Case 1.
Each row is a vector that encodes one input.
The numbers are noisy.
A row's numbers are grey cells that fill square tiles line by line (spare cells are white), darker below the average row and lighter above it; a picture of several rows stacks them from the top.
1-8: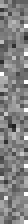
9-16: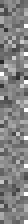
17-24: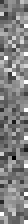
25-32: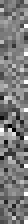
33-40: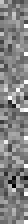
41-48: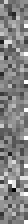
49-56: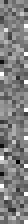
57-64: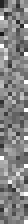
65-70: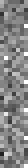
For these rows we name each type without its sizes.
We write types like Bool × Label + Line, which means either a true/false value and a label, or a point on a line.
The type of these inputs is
Label × Label.
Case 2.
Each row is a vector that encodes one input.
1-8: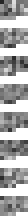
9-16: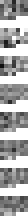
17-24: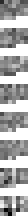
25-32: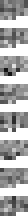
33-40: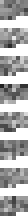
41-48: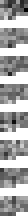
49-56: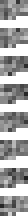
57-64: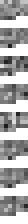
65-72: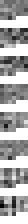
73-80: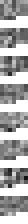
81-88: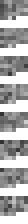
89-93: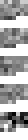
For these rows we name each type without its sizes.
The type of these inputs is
Bool × Label.
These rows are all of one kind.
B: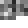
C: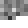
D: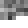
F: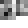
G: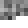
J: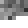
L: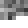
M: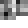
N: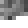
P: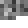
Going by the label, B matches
F and G.
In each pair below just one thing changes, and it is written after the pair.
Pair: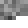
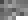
the true/false value
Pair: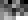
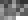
the label
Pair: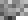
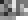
the true/false value
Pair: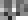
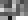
the label
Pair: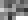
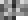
the label
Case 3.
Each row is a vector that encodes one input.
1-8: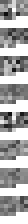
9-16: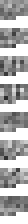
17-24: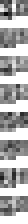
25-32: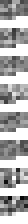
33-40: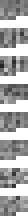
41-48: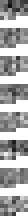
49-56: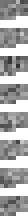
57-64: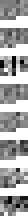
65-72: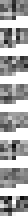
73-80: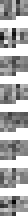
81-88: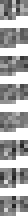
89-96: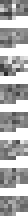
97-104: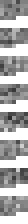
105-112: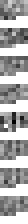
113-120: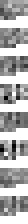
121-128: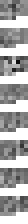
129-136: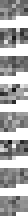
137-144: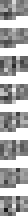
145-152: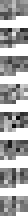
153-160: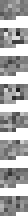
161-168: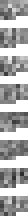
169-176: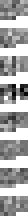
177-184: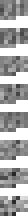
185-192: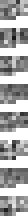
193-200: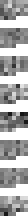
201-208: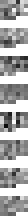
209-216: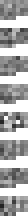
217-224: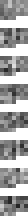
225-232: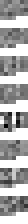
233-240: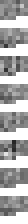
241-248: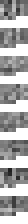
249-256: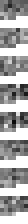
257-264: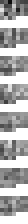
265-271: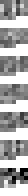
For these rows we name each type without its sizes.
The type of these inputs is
Bool × Label + Unit.
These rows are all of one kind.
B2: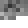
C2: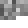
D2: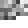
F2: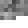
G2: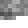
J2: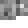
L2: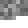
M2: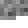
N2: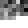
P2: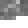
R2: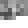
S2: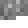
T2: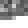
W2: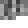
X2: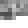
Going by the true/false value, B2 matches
D2, F2, J2 and W2.
